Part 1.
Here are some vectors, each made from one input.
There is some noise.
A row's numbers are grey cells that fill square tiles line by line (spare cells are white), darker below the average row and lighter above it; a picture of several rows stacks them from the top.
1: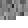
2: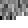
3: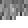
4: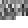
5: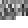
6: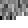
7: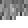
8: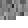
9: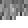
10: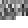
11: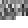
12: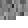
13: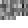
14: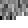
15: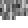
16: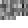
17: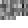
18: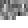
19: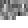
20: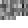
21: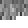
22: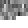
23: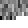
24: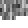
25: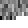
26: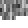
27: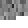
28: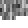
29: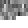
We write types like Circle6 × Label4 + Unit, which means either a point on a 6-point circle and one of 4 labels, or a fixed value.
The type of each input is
Tree7.
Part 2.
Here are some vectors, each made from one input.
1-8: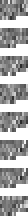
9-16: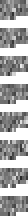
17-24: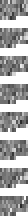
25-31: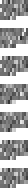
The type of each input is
Bool × Bool × Bool.
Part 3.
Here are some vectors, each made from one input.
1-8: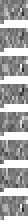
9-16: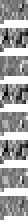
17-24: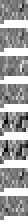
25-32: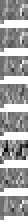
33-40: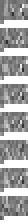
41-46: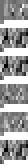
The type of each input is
Bool × Bool × Bool + Unit.
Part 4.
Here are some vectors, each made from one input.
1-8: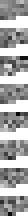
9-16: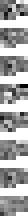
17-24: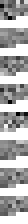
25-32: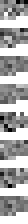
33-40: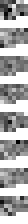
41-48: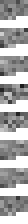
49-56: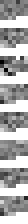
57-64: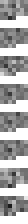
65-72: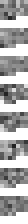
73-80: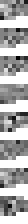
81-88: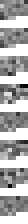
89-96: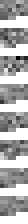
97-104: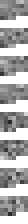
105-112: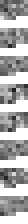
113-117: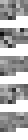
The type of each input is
Circle8.
